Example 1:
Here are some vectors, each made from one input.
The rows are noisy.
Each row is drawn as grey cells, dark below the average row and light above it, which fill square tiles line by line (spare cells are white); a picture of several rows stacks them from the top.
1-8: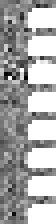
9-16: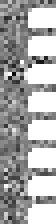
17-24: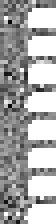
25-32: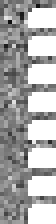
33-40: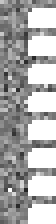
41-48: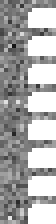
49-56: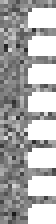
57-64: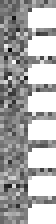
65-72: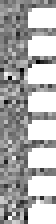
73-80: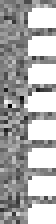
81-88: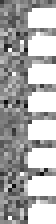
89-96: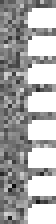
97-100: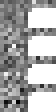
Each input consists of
either a fixed value, or four true/false values.
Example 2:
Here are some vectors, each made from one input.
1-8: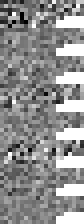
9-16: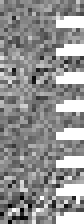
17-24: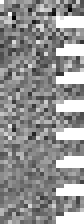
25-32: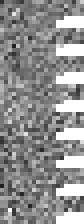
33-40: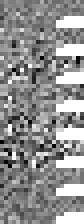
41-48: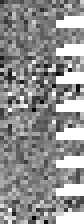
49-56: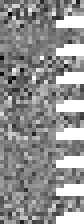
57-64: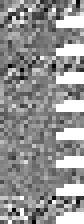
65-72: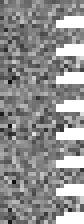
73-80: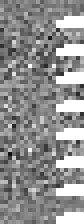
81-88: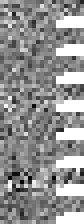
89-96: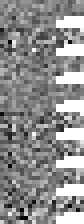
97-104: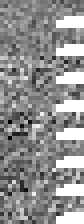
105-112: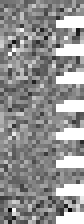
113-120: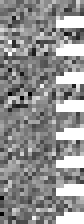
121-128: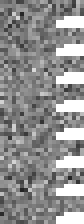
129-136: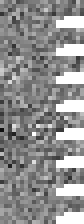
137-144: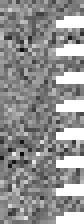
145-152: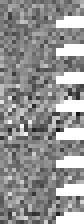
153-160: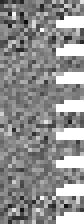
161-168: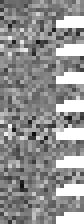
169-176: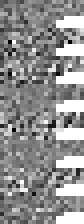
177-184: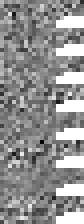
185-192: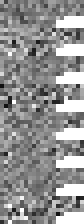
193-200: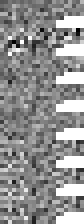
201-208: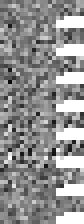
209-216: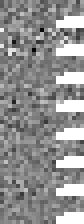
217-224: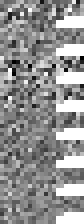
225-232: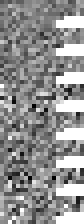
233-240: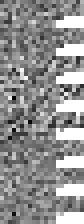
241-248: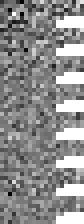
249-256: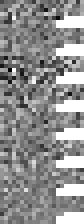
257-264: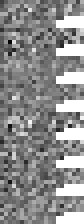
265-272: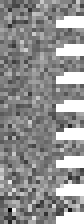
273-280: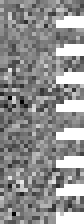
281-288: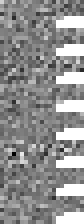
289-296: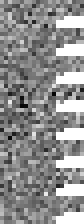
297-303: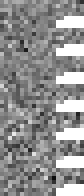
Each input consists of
a node of a 9-node tree.
